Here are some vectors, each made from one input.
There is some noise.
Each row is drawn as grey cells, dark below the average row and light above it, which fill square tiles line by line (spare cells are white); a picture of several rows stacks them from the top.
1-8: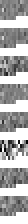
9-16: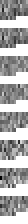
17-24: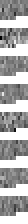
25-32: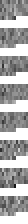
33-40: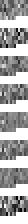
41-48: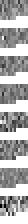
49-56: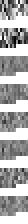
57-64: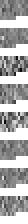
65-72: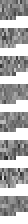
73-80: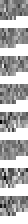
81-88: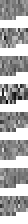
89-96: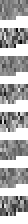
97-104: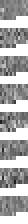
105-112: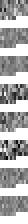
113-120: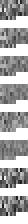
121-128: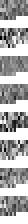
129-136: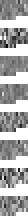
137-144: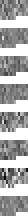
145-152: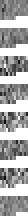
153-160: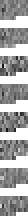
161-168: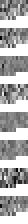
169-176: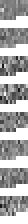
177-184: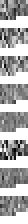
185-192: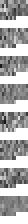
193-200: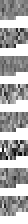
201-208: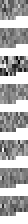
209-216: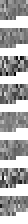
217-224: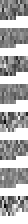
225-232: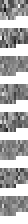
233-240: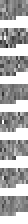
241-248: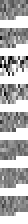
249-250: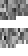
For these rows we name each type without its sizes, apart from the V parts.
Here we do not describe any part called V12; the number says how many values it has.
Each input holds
either a node of a tree, or a list of items, each a true/false value and a value of V12.
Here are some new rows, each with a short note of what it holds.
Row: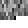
the empty list
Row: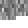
a list of two items
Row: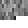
the empty list
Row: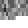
a list of one item
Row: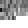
a node of a tree
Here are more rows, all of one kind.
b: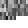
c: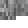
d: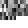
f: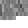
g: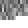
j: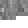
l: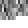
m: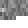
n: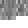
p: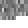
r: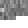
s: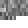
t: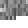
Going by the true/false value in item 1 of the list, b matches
c, d, p and t.
